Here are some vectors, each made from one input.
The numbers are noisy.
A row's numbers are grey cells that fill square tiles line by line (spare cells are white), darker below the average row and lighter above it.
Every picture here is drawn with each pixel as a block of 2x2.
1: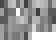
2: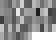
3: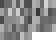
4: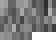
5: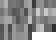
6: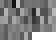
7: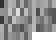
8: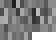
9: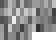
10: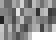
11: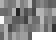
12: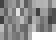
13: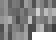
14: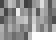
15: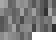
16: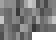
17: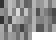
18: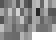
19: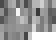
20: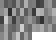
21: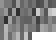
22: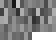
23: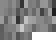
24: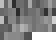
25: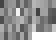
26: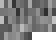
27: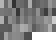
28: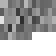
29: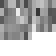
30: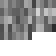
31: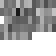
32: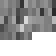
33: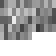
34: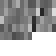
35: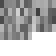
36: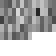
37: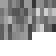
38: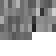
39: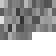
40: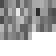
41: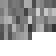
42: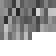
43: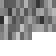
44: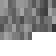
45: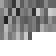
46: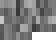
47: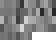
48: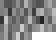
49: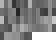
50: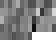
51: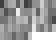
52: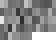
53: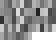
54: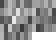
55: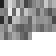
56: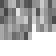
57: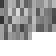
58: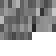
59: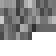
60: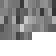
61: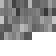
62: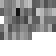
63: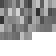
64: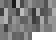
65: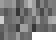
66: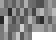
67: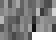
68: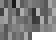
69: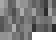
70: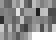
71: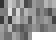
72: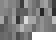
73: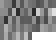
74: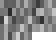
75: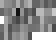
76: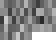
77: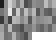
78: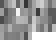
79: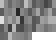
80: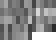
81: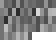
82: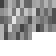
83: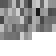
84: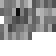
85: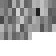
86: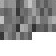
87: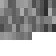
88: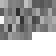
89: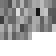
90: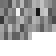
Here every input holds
either one of 11 labels, or a node of a 9-node tree.
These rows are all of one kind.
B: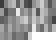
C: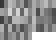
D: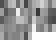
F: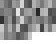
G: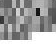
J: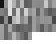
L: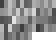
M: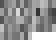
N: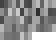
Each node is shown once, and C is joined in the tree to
J, L and M.
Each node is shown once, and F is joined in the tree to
G.
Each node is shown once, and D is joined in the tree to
B and M.
